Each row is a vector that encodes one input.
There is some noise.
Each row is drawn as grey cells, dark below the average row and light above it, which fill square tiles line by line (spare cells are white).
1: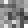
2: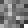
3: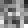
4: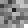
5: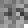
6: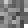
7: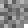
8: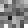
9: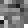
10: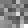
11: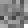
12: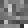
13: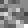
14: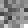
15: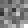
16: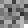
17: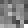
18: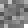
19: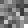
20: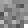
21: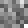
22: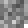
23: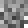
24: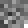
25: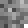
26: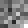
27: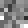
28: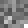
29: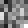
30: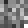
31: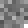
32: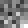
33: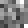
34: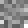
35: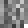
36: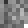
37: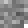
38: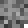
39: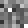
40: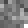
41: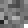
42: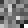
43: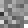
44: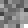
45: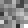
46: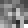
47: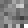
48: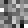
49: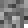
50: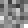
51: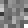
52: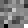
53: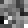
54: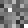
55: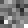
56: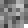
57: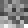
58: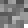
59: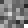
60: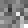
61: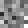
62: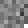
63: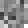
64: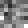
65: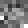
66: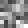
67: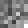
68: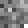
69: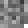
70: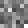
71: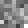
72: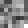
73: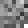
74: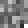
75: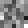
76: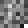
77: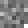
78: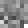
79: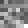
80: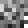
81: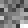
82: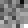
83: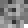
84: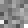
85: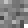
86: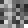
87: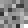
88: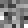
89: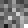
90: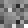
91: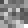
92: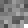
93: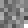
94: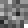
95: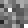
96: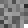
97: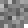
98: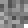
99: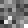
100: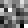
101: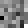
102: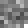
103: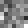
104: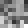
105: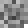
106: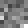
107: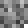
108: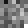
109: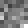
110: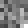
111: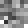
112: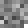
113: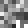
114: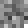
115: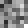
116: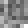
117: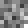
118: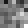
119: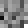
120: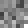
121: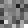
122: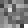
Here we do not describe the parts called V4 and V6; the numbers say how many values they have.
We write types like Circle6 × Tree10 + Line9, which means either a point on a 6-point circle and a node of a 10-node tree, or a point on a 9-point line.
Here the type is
List2(Line5) + V4 × V6.
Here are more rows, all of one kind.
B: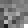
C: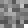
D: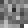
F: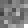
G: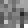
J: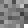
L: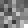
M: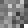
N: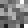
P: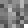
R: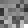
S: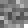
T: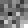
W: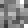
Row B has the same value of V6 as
D, F, G and N.
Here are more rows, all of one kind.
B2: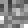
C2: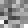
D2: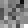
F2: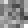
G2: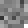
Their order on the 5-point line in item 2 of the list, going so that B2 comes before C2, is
F2, B2, C2, D2, G2.
